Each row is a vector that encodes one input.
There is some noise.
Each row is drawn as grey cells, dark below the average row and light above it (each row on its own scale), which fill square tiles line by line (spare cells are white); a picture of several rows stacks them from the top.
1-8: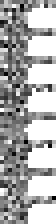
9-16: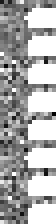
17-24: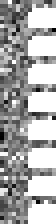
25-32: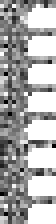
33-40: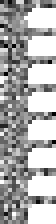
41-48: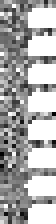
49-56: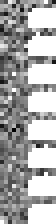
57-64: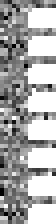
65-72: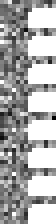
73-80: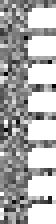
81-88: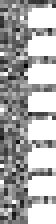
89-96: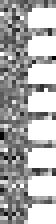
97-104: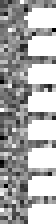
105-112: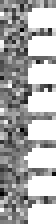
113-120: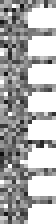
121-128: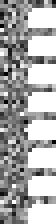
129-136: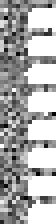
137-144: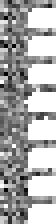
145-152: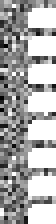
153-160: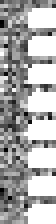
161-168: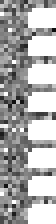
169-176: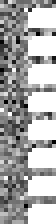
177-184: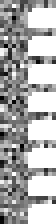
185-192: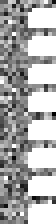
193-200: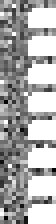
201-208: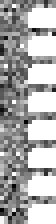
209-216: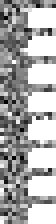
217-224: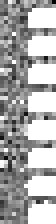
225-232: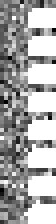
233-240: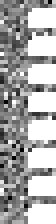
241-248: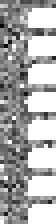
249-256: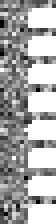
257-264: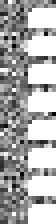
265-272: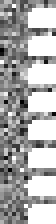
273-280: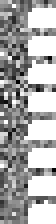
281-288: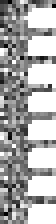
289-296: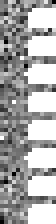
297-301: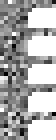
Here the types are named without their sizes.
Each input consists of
a label, together with either a fixed value, or a label and a true/false value.
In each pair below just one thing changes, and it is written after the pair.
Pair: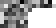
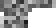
the true/false value
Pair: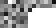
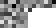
one of the two labels
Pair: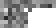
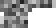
one of the two labels
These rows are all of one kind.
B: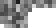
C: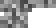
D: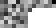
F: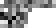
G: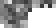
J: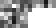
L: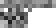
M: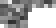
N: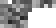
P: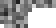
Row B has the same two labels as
G, M and N.
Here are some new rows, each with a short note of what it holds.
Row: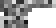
two labels and a true/false value
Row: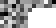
two labels and a true/false value
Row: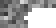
two labels and a true/false value
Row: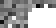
a label
